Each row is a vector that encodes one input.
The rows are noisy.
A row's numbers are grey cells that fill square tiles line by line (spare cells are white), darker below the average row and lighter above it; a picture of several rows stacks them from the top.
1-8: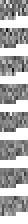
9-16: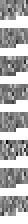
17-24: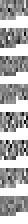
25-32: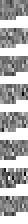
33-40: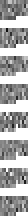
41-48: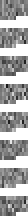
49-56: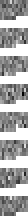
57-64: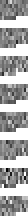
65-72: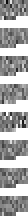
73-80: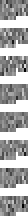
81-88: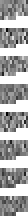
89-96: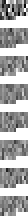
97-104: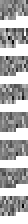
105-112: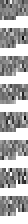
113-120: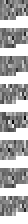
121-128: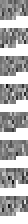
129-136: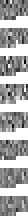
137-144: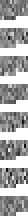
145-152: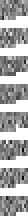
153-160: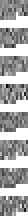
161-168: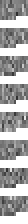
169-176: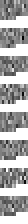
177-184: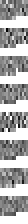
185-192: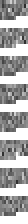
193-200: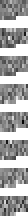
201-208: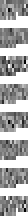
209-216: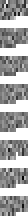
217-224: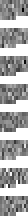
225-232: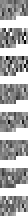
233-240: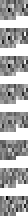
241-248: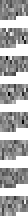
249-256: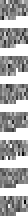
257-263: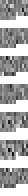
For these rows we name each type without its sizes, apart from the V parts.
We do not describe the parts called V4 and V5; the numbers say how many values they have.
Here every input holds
either a fixed value, or a label and a true/false value, or a value of V4 and a value of V5.
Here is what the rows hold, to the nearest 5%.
A few of them hold a fixed value. About 55% of them hold a label and a true/false value. The rest hold a value of V4 and a value of V5.
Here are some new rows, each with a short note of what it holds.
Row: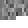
a label and a true/false value
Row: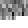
a value of V4 and a value of V5
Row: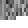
a label and a true/false value
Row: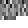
a label and a true/false value
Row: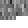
a label and a true/false value
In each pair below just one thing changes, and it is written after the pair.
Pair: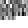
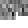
the value of V4
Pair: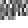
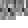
the value of V5
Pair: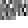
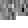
the value of V5
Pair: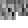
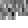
the value of V4
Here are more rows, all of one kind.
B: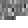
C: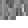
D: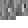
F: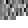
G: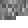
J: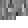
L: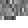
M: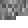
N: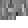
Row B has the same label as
C, D and L.
